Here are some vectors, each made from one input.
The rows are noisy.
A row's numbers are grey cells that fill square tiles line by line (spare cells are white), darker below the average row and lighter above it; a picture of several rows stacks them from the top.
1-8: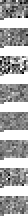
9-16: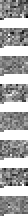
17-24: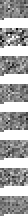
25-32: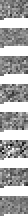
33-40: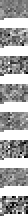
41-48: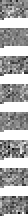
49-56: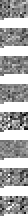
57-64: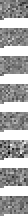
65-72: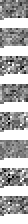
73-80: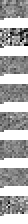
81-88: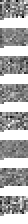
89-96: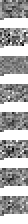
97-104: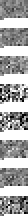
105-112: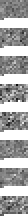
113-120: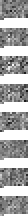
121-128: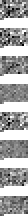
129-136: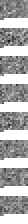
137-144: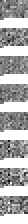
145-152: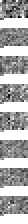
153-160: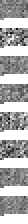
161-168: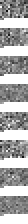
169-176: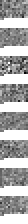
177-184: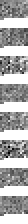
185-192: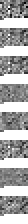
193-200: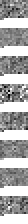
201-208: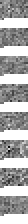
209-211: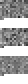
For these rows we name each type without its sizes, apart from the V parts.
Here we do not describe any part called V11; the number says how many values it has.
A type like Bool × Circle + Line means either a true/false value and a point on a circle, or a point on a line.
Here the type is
(Bool × Bool × Bool × Bool + Unit) × (Circle + Unit) × V11.
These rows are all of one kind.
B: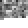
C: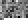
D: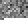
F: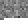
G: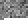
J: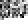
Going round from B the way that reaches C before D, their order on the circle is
B, F, C, J, G, D.
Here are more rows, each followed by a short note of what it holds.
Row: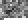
four true/false values and a value of V11
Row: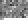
a point on a circle, four true/false values and a value of V11
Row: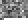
a value of V11
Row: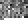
a point on a circle, four true/false values and a value of V11
